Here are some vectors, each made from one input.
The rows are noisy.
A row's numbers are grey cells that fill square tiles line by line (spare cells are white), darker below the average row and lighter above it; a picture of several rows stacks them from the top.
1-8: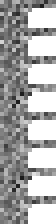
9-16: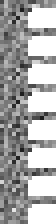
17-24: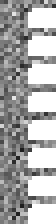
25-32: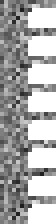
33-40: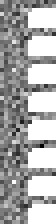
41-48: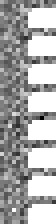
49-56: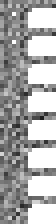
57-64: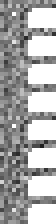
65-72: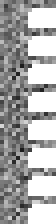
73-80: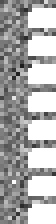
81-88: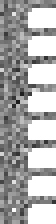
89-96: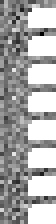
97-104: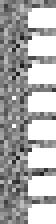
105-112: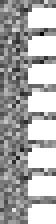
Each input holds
a point on an 11-point line.
